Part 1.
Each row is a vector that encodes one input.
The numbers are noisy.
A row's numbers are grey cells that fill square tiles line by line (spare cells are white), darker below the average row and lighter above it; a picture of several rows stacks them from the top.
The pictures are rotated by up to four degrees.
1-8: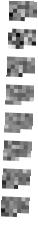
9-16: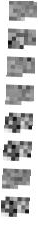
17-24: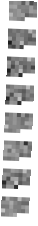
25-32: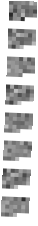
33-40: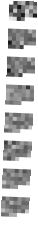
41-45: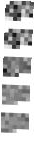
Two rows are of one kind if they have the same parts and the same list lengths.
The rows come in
3 kinds.
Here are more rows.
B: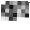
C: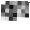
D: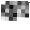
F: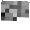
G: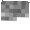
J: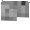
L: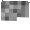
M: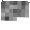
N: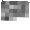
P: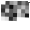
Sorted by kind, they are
B, C, D, P
F
G, J, L, M, N

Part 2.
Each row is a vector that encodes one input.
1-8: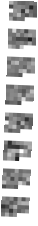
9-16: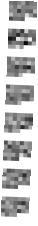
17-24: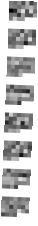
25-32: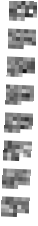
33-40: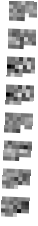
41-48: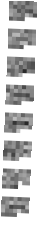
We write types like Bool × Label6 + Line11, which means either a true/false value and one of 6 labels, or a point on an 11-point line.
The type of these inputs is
Bool × Line6 × Line6.
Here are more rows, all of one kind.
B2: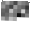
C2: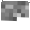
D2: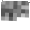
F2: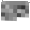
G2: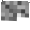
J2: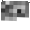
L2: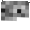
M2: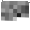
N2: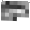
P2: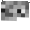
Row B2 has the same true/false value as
F2, M2 and N2.
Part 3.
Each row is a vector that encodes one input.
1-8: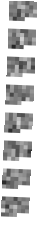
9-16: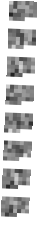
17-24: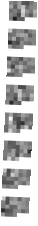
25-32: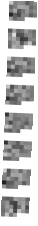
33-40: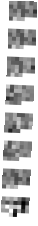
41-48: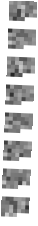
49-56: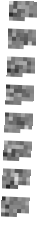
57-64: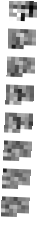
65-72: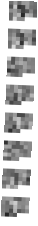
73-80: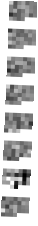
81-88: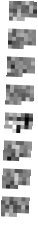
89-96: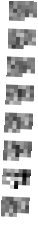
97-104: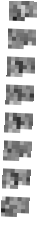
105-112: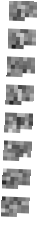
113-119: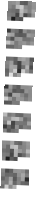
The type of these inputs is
List2(Line7).
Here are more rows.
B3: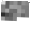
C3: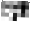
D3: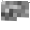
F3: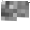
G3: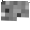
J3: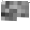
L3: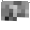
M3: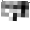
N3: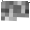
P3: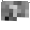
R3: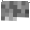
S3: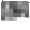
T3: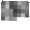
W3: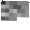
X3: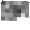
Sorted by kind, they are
B3, D3, F3, J3, L3, P3
C3, M3
G3, N3, R3, S3, T3, W3, X3

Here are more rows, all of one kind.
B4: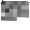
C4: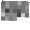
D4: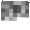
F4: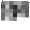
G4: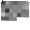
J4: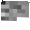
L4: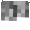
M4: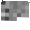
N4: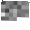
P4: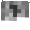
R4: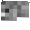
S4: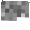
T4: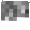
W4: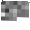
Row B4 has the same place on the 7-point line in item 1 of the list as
J4, N4, R4 and W4.
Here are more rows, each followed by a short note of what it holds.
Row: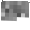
a list of two items
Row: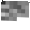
a list of two items
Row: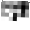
the empty list
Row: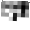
the empty list
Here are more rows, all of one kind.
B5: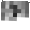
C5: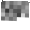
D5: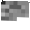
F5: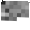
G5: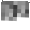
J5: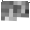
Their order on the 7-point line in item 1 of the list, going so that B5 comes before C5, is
J5, G5, B5, C5, F5, D5.
